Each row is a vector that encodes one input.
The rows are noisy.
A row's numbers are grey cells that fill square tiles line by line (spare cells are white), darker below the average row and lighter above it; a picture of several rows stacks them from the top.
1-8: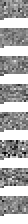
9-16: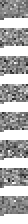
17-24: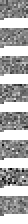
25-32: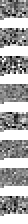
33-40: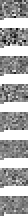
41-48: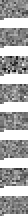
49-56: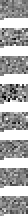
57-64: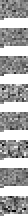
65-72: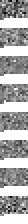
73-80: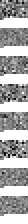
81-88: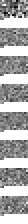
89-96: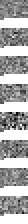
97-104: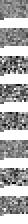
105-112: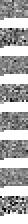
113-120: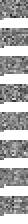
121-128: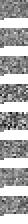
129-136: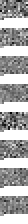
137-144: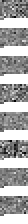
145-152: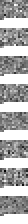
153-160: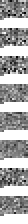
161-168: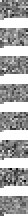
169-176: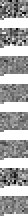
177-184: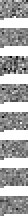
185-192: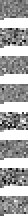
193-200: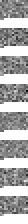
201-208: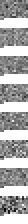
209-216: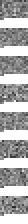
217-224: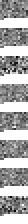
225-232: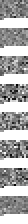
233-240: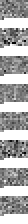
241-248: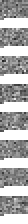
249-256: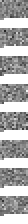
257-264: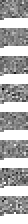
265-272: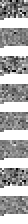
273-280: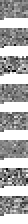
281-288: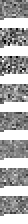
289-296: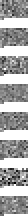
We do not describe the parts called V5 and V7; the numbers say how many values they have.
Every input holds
either a point on each of two 6-point lines, four true/false values, a value of V5 and a value of V7, or a point on an 11-point line.
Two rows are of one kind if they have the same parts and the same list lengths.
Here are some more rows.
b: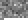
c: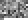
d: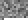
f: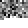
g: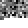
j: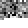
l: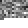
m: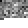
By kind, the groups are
b, c, d, l, m
f, g, j

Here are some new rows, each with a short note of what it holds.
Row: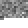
a point on each of two 6-point lines, four true/false values, a value of V5 and a value of V7
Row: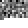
a point on an 11-point line
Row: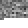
a point on each of two 6-point lines, four true/false values, a value of V5 and a value of V7
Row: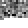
a point on an 11-point line
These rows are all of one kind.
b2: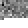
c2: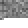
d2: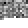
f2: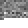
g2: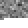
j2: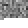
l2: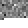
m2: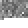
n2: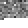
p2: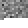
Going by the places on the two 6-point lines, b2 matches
j2, l2 and n2.
